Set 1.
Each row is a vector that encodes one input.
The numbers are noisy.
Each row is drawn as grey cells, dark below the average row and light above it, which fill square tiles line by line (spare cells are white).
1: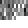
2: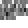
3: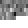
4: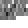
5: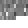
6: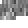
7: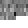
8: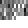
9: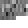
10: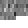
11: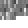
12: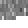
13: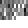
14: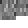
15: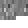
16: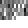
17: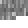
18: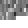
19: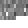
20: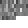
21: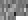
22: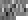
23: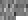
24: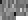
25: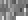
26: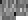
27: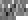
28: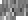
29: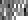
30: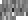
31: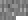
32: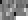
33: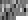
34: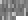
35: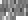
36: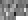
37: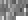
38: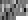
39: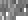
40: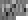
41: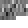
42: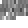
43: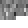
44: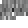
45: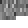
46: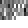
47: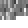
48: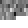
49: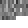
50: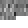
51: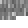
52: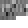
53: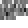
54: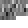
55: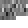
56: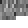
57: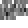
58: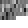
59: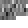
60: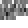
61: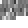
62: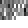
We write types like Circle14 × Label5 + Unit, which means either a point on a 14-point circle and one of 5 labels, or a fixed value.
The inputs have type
List2(Line5).
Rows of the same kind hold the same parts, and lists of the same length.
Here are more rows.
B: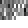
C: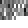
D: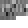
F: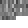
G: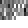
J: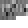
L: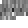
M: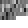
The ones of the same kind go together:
B, C, G
D, J, M
F, L

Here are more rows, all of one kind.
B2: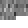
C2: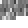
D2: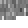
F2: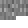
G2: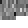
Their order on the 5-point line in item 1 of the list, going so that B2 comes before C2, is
G2, B2, F2, D2, C2.
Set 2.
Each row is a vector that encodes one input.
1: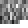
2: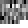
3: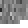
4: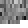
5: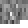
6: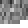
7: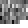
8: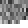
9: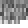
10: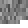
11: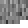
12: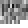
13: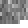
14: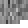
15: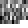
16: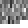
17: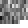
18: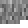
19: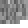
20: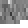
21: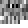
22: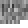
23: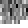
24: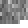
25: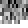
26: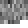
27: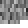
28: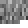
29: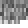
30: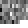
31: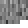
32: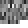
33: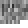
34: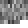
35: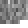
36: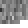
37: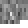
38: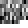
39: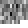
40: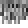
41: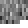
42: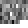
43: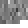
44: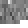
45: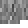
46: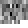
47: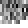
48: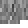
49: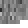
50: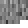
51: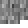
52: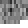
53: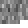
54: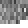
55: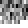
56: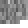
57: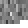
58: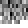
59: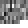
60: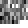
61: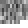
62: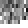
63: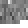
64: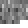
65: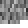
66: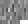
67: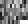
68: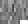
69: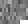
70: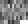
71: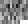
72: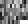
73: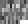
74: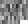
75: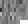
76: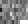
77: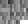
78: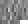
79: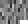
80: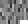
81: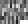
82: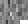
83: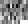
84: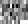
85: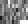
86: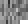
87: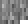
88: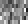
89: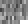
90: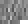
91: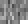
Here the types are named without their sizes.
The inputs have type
Bool × Bool × Bool × Bool + Label.
